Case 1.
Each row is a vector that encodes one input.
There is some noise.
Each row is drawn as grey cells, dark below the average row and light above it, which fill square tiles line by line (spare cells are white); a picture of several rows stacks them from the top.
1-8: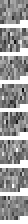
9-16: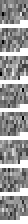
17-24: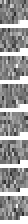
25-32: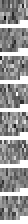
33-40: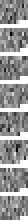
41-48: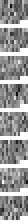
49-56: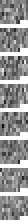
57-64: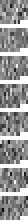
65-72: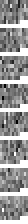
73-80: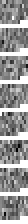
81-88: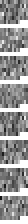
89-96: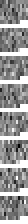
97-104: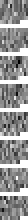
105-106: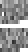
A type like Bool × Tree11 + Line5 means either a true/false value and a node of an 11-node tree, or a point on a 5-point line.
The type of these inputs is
Bool × (Line6 + Line7).
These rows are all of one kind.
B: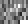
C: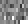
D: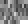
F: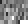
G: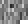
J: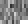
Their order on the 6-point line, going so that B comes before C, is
D, J, G, B, C, F.
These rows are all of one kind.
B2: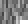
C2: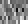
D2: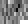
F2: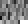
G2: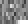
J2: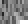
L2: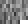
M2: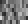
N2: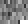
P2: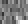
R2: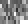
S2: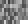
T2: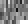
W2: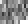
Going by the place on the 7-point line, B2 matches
G2, J2 and P2.
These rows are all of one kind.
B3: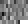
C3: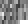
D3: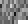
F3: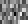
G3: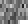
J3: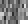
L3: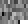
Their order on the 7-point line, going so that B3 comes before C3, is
B3, L3, F3, D3, G3, J3, C3.
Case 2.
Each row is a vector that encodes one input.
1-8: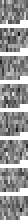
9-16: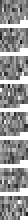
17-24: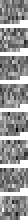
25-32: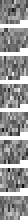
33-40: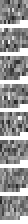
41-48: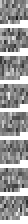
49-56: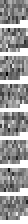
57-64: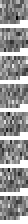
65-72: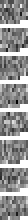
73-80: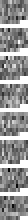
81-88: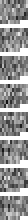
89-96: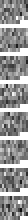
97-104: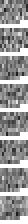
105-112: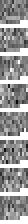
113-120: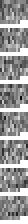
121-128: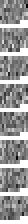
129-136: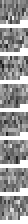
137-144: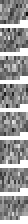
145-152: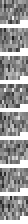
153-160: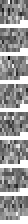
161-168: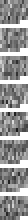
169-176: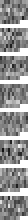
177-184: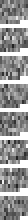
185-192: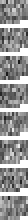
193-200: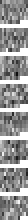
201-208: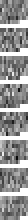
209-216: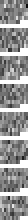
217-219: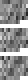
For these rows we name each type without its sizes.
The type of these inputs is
(Circle + Line) × (Tree + Unit).
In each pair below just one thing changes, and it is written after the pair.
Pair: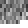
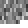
the place on the line
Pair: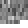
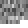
the node of the tree
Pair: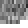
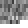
the node of the tree
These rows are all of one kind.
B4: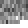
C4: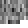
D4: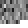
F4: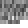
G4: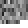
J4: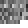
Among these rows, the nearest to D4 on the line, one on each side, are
G4 and J4.
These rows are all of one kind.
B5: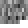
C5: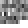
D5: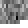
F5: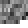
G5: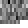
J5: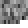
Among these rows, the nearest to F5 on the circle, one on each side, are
G5 and J5.
